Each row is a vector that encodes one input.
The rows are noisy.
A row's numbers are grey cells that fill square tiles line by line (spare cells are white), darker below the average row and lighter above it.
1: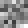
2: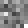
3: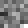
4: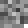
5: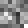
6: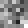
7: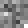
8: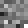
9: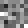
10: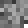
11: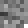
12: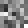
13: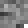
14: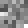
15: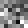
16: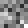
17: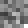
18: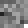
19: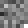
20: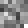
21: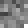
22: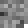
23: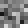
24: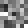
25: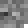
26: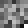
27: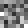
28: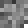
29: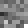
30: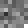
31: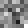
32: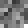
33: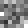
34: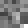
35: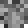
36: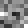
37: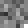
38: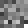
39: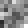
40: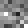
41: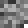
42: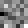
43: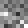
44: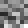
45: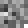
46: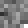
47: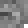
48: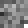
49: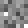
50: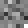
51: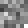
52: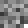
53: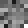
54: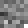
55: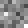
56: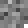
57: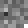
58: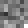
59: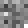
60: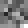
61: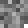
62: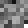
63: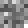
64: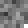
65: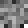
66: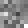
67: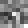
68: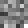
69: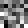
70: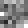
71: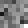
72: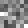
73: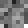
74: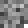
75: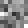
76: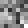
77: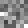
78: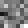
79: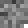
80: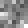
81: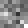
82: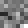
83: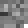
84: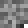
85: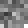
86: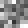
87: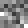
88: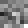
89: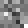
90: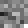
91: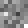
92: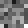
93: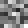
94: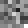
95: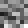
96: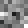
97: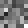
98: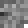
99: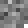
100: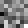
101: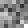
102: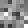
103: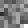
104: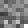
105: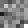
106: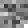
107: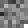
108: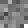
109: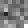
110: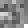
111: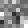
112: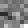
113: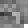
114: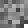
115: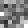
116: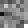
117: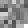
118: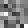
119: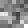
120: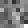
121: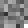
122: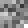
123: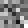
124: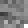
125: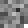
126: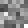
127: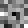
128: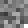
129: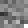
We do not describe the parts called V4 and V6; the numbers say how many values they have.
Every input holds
either a node of a 7-node tree and a value of V4, or a true/false value and a value of V6.
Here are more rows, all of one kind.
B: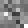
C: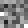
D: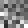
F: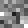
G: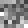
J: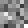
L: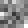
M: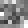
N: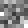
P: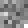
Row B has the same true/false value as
F and J.
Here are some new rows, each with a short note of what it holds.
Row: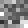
a true/false value and a value of V6
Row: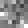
a true/false value and a value of V6
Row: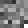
a node of a 7-node tree and a value of V4
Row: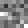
a true/false value and a value of V6
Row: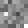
a true/false value and a value of V6
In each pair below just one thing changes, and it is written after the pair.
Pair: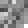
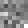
the value of V6
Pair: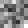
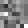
the true/false value
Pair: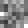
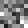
the true/false value
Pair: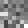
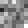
the value of V6
